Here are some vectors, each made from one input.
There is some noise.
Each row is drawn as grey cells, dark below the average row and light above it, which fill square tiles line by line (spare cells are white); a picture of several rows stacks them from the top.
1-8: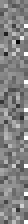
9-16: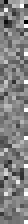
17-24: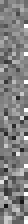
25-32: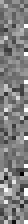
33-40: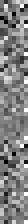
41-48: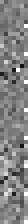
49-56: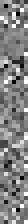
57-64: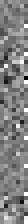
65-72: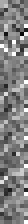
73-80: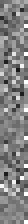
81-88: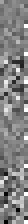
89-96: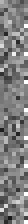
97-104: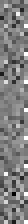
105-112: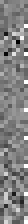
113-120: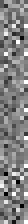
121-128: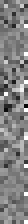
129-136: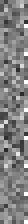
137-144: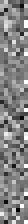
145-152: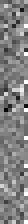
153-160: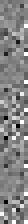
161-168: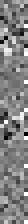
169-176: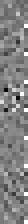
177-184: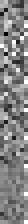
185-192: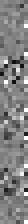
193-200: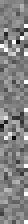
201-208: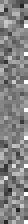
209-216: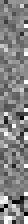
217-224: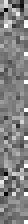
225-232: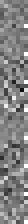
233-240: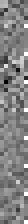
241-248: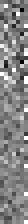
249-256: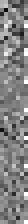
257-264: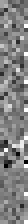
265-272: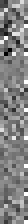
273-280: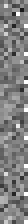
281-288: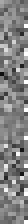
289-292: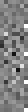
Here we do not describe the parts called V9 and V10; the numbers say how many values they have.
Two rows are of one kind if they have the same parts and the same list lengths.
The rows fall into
3 kinds.
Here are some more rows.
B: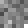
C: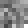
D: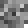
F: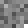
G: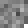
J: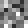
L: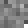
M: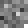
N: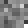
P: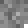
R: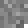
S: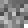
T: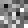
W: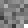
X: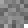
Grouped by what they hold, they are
B, F, G, L, N, S, T, W, X
C
D, J, M, P, R

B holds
a value of V10.
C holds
one of 5 labels and a value of V9.
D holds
one of 5 labels and a point on a 6-point line.
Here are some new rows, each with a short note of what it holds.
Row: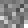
one of 5 labels and a value of V9
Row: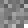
one of 5 labels and a point on a 6-point line
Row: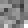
one of 5 labels and a value of V9
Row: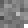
one of 5 labels and a point on a 6-point line
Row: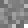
one of 5 labels and a point on a 6-point line
